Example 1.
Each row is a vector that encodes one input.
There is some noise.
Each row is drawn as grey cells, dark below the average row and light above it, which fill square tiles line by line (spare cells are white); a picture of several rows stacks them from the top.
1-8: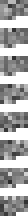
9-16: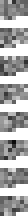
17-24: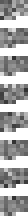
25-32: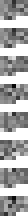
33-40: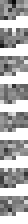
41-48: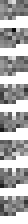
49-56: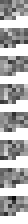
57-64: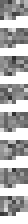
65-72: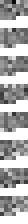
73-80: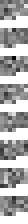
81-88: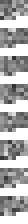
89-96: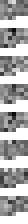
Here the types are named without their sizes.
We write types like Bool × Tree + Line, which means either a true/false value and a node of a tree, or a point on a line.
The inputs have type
Bool × Bool × Bool + Line.
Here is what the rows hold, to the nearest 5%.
About 35% of them hold a point on a line. The rest hold three true/false values.
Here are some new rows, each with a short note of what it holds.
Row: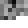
three true/false values
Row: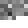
a point on a line
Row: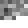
a point on a line
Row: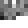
a point on a line
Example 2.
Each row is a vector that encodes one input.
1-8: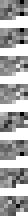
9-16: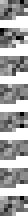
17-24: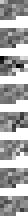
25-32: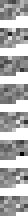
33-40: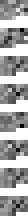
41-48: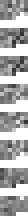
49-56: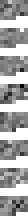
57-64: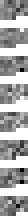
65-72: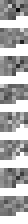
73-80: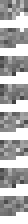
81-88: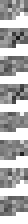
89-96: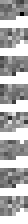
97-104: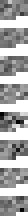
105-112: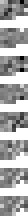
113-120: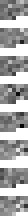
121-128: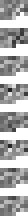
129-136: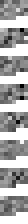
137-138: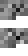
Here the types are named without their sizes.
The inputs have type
Bool × Tree + Unit.
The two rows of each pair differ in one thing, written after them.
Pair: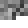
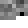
the node of the tree
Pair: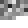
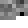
the node of the tree
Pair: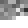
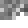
the true/false value
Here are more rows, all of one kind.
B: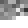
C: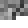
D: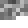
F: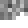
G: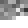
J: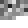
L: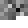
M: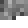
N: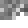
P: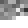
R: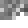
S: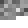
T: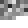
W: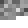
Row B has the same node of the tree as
G, N, P and R.
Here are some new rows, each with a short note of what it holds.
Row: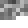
a node of a tree and a true/false value
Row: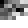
a fixed value
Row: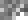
a node of a tree and a true/false value
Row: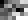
a fixed value
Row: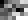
a fixed value
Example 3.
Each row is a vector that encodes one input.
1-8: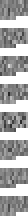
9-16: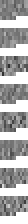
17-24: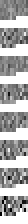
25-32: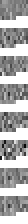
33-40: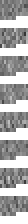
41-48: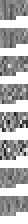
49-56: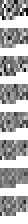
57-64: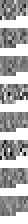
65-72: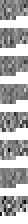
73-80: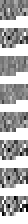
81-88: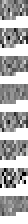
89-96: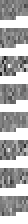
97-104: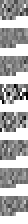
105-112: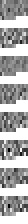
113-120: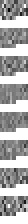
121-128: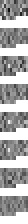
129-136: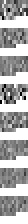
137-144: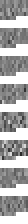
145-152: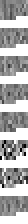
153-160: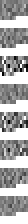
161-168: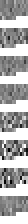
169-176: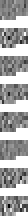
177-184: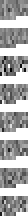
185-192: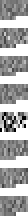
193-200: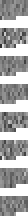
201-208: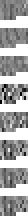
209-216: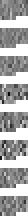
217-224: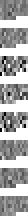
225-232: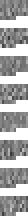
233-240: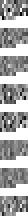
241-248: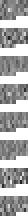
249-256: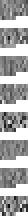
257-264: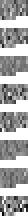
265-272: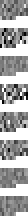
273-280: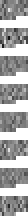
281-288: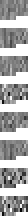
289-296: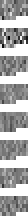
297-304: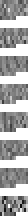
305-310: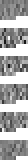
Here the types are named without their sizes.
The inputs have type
(Bool × Bool × Bool + Unit) × Label.
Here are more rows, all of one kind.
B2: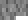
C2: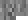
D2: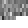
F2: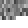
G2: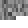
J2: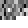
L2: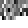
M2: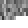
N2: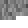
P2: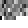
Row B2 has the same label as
M2 and N2.
